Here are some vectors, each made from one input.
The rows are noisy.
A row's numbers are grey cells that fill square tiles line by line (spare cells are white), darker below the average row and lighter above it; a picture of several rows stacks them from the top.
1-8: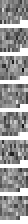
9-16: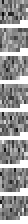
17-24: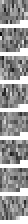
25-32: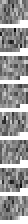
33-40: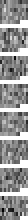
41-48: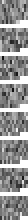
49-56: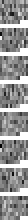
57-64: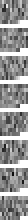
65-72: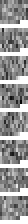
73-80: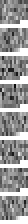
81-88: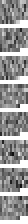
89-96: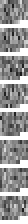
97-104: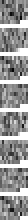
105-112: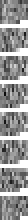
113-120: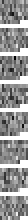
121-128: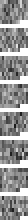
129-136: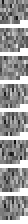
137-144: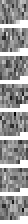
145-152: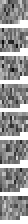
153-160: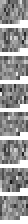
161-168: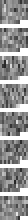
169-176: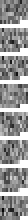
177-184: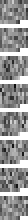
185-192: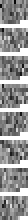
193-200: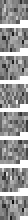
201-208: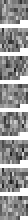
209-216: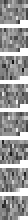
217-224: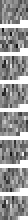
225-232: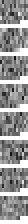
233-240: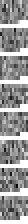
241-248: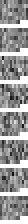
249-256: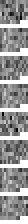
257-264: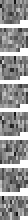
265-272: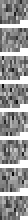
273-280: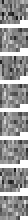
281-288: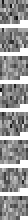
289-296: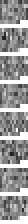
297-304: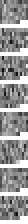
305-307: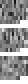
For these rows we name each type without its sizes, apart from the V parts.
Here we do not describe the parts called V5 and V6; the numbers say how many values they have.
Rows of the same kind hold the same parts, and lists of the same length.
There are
3 kinds of row.
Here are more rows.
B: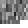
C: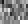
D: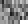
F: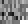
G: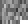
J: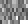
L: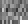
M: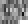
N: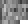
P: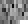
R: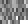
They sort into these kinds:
B, G, J, L, N, R
C, D, F
M, P

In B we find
a point on a line.
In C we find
a label and a value of V5.
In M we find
a value of V6.
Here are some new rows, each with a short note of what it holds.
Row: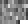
a point on a line
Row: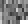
a label and a value of V5
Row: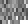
a point on a line
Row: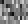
a label and a value of V5
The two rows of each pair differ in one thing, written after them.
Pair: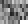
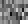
the label
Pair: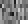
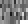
the value of V5
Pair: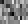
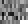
the label
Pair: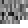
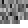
the value of V5
